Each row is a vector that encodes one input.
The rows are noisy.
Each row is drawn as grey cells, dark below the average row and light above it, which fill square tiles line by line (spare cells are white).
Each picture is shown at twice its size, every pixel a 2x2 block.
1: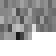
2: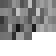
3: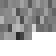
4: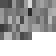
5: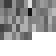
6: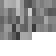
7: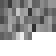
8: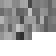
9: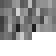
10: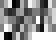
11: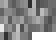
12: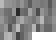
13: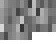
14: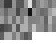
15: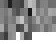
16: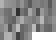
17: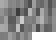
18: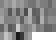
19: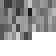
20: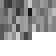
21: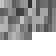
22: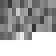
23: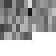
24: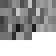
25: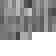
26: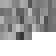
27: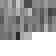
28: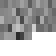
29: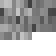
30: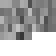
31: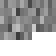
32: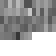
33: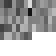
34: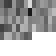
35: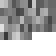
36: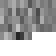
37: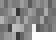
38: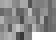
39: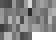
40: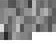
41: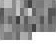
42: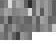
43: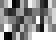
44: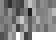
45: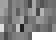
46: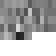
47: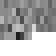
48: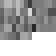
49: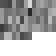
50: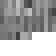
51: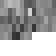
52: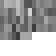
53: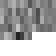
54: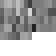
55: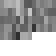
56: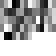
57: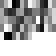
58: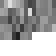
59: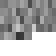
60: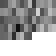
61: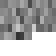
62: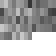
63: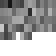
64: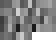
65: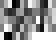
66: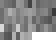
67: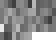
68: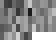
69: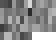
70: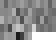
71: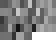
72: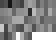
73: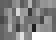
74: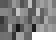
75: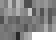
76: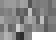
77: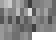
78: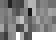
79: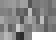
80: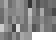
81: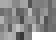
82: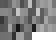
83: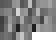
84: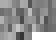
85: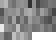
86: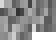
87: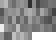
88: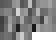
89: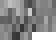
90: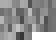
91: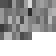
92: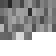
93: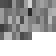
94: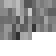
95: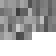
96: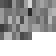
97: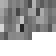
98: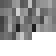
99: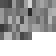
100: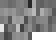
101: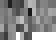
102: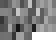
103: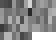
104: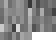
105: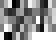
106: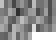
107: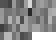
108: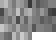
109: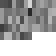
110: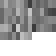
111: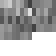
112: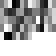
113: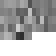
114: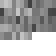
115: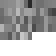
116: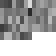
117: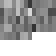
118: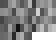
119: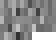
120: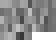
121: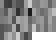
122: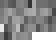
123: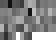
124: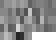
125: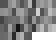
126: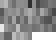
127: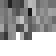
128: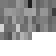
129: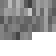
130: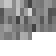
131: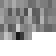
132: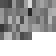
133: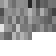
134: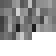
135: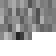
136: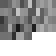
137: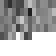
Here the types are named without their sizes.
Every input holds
a list of points on a line.
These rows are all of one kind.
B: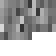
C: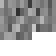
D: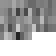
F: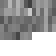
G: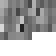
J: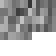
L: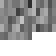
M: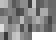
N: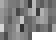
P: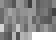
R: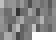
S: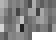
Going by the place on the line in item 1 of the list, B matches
G, M, N and S.
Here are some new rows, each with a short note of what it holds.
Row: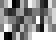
the empty list
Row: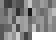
a list of one item
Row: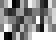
the empty list
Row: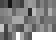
a list of one item
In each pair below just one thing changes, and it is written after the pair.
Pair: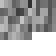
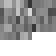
the place on the line in item 1 of the list
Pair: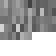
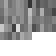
the place on the line in item 2 of the list
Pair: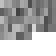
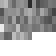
the place on the line in item 1 of the list
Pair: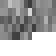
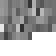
the place on the line in item 1 of the list
